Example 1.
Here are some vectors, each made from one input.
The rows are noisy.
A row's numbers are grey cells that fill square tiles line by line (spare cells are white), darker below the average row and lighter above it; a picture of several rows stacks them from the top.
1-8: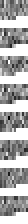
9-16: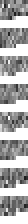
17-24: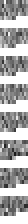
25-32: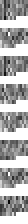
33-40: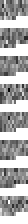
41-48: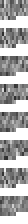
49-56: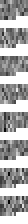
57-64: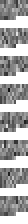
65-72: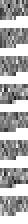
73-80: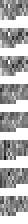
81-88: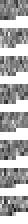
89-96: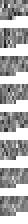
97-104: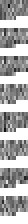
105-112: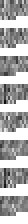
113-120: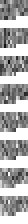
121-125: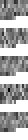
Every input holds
a node of a 15-node tree.
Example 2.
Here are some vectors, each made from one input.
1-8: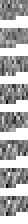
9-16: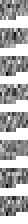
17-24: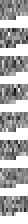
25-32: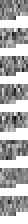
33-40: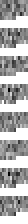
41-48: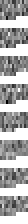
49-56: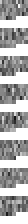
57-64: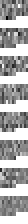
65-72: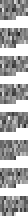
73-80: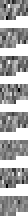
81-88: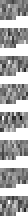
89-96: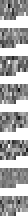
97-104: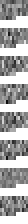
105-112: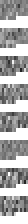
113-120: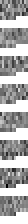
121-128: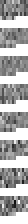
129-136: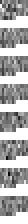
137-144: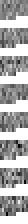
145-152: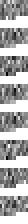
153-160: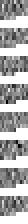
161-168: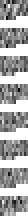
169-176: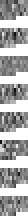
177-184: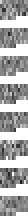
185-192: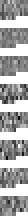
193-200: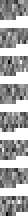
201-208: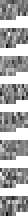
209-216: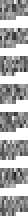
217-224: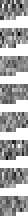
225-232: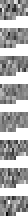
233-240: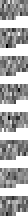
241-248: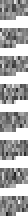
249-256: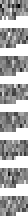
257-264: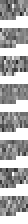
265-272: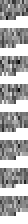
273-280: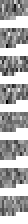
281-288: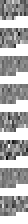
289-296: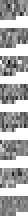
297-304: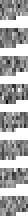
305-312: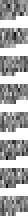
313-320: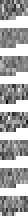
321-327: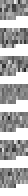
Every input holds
a node of a 12-node tree.
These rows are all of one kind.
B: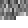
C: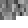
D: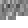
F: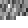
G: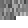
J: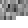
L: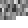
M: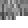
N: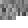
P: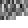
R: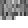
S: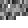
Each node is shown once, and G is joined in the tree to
B and D.
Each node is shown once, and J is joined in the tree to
D and L.
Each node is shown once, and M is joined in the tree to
D and R.
